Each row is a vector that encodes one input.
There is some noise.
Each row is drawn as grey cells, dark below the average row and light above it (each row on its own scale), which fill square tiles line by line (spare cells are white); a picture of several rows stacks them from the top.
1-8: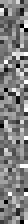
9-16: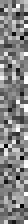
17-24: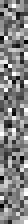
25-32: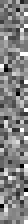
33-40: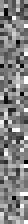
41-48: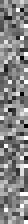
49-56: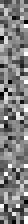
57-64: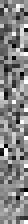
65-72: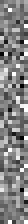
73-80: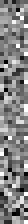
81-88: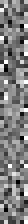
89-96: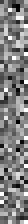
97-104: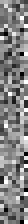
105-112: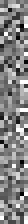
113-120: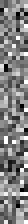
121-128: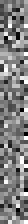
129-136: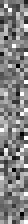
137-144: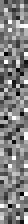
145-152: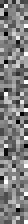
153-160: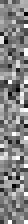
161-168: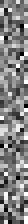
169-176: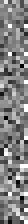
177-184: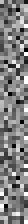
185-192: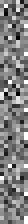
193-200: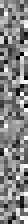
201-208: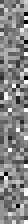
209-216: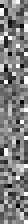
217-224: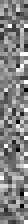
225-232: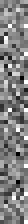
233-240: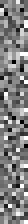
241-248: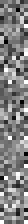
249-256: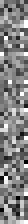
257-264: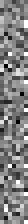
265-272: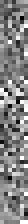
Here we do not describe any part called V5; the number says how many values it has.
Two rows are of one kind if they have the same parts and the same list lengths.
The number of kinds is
3.
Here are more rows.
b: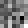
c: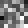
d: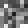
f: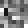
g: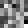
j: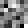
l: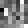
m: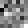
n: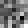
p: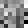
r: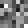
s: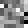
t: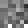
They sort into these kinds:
b, n
c, d, f, g, r, t
j, l, m, p, s

